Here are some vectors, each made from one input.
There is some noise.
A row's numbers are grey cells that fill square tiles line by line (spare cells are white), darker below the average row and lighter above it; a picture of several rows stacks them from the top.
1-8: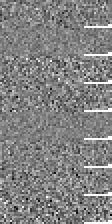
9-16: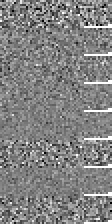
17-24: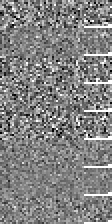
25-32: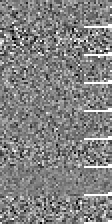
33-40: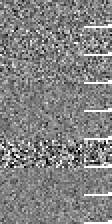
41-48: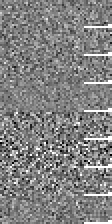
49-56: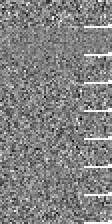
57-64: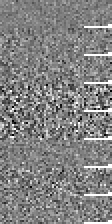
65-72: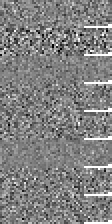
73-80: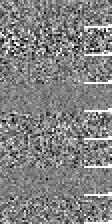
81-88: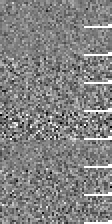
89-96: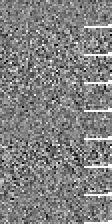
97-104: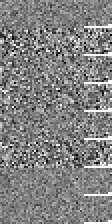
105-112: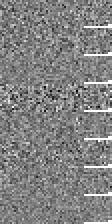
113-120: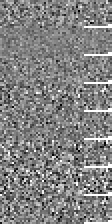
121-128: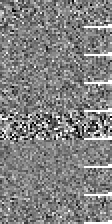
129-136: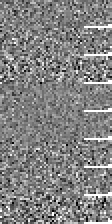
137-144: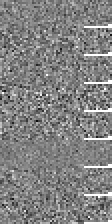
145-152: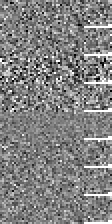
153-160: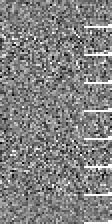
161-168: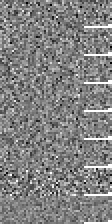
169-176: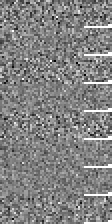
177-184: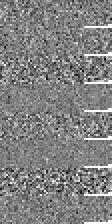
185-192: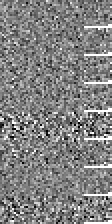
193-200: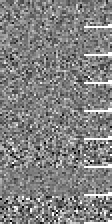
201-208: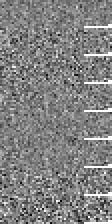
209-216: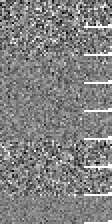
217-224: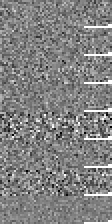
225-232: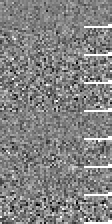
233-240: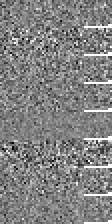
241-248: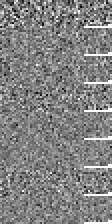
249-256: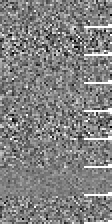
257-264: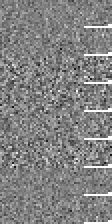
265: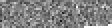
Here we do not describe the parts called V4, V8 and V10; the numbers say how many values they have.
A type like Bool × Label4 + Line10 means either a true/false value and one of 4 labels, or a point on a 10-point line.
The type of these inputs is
Bool × Circle6 × (V4 × V8 + V10) + Line9.
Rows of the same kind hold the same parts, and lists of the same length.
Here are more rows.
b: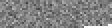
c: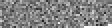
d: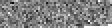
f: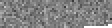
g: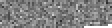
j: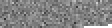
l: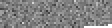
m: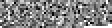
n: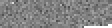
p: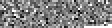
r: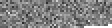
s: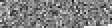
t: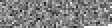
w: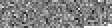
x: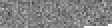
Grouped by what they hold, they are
b, c, f, g, n, t, x
d, p, r, w
j, l, m, s

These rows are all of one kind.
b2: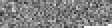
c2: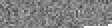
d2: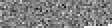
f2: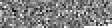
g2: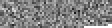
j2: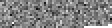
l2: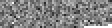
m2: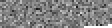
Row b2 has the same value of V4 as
l2 and m2.
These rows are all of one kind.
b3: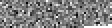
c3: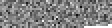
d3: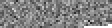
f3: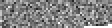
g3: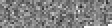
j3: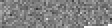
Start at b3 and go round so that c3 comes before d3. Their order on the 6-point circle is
b3, c3, g3, j3, f3, d3.
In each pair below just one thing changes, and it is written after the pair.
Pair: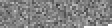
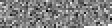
the value of V8
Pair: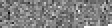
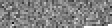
the true/false value
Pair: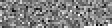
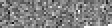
the value of V4
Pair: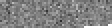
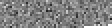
the value of V4
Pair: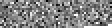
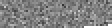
the value of V4
